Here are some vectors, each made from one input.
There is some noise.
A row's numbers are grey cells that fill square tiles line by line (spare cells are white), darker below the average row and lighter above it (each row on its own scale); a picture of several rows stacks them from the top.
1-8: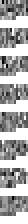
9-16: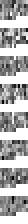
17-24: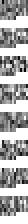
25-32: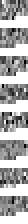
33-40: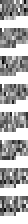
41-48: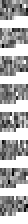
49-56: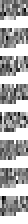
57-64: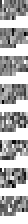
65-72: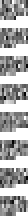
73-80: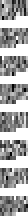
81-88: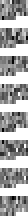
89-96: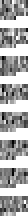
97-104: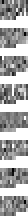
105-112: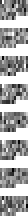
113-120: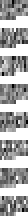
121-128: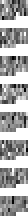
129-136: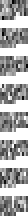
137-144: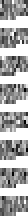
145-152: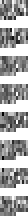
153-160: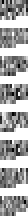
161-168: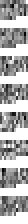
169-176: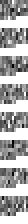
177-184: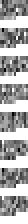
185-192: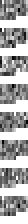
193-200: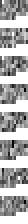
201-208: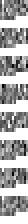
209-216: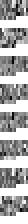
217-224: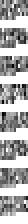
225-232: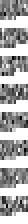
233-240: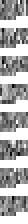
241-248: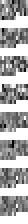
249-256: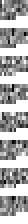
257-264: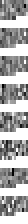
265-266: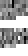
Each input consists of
four true/false values, together with either a point on an 11-point circle, or one of 10 labels.
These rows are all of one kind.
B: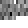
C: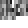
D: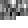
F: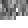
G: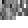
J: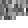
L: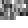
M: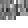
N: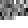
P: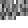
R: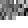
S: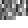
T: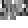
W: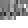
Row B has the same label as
M, N, P and R.
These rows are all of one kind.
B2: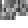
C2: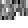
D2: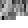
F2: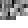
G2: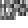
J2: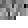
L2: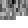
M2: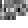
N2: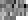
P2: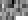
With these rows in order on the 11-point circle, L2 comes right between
D2 and P2.
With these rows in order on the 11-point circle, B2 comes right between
C2 and M2.
